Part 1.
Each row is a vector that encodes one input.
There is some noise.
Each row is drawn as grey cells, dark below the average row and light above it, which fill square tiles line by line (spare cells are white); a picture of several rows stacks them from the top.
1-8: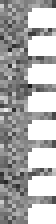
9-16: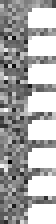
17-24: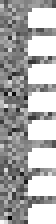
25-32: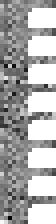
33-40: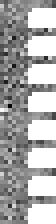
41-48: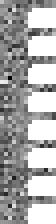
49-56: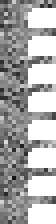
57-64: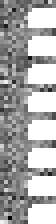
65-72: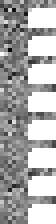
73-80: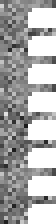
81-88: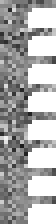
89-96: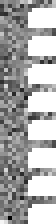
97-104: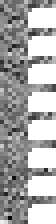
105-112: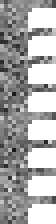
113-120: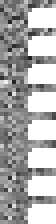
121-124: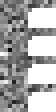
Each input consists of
a point on a 10-point circle.
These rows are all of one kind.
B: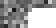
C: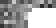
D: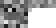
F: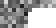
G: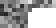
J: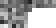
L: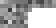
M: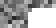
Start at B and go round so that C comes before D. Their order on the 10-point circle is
B, C, L, J, M, G, F, D.
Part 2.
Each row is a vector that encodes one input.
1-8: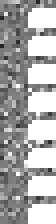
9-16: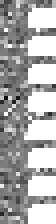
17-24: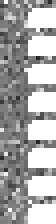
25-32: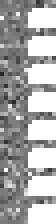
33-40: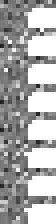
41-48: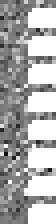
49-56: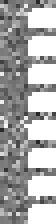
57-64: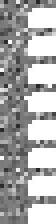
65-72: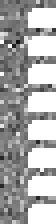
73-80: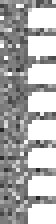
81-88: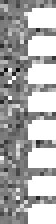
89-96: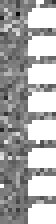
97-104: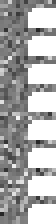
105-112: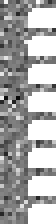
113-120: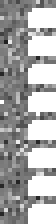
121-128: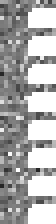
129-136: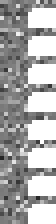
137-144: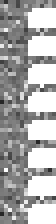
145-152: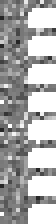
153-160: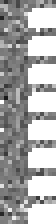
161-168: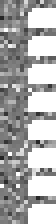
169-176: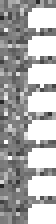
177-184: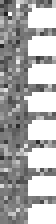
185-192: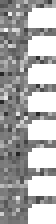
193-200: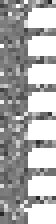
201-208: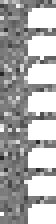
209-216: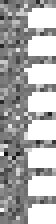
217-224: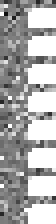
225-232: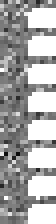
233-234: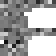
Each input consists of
either a fixed value, or four true/false values.
